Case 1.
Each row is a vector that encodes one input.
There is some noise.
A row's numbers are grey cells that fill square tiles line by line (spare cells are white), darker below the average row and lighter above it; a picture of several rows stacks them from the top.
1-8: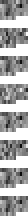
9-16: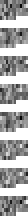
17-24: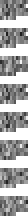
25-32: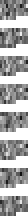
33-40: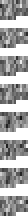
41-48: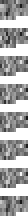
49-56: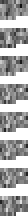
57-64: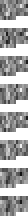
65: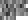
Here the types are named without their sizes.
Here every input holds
a point on a line and a true/false value.
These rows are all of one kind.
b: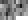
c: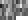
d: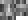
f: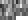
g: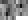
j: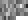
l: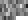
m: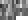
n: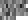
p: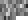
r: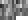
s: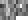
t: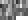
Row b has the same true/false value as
g and n.
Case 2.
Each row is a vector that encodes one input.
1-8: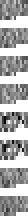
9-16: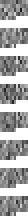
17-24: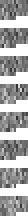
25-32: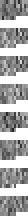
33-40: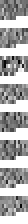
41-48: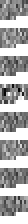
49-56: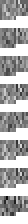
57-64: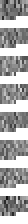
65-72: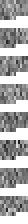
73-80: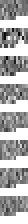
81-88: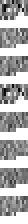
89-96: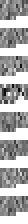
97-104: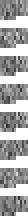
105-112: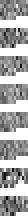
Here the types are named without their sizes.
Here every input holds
a list of points on a line.
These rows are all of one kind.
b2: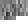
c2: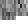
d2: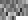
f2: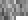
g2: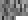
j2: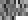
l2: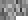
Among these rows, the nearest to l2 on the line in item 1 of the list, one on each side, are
d2 and f2.
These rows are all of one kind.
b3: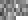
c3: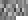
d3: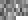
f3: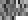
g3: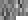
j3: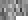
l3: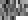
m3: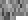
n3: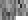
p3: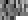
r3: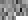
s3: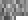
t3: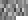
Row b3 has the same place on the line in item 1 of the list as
c3, d3, j3 and t3.
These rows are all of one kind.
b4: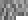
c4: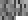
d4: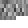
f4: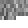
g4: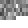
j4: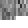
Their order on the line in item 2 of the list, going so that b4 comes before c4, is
g4, f4, b4, d4, c4, j4.
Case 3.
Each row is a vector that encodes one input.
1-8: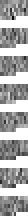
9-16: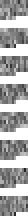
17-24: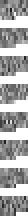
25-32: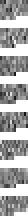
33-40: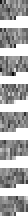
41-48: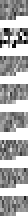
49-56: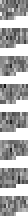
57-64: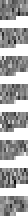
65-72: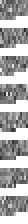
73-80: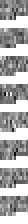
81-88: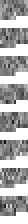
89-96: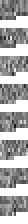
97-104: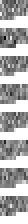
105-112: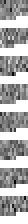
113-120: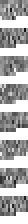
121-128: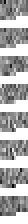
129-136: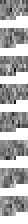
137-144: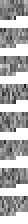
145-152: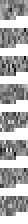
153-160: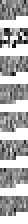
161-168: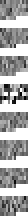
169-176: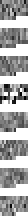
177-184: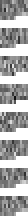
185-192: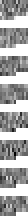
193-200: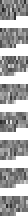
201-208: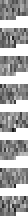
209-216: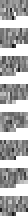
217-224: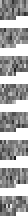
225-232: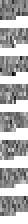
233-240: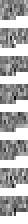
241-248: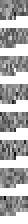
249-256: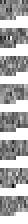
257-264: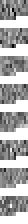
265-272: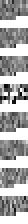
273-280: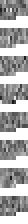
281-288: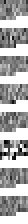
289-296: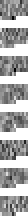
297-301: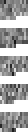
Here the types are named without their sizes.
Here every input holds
either a fixed value, or a label and a true/false value.
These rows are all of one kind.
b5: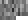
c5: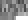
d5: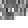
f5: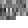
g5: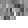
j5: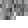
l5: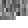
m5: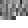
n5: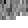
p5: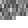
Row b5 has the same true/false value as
f5, m5 and p5.
